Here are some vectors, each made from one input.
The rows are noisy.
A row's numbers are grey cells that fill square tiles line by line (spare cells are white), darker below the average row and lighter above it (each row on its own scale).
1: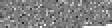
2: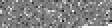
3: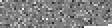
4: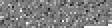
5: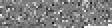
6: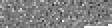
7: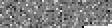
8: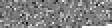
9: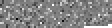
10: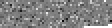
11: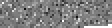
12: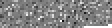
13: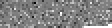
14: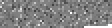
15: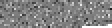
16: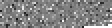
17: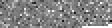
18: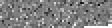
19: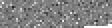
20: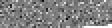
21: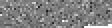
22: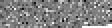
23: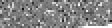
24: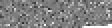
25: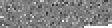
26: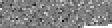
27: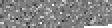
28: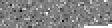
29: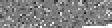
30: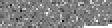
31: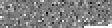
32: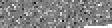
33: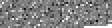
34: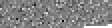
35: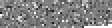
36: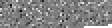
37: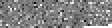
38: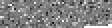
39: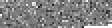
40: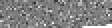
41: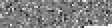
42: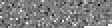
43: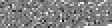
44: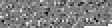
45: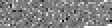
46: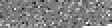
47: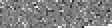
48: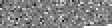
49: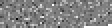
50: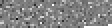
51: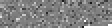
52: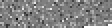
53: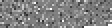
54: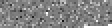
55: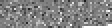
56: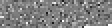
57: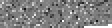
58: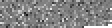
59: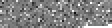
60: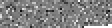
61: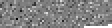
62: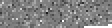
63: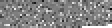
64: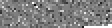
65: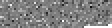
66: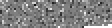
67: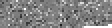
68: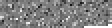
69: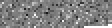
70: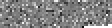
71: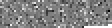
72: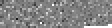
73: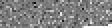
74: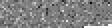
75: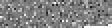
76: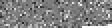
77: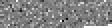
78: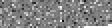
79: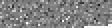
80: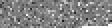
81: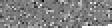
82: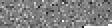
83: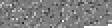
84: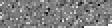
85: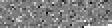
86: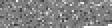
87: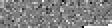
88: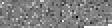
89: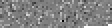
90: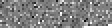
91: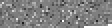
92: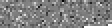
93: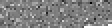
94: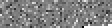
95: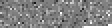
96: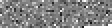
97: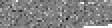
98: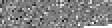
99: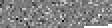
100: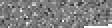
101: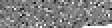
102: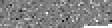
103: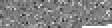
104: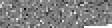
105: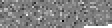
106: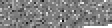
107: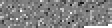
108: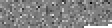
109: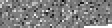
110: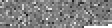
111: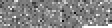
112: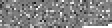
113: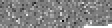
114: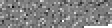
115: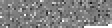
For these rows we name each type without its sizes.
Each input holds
a point on a line and a true/false value.
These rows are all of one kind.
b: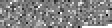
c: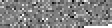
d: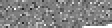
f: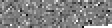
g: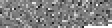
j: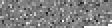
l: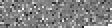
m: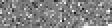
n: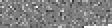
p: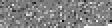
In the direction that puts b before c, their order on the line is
b, d, j, m, p, g, f, n, c, l.
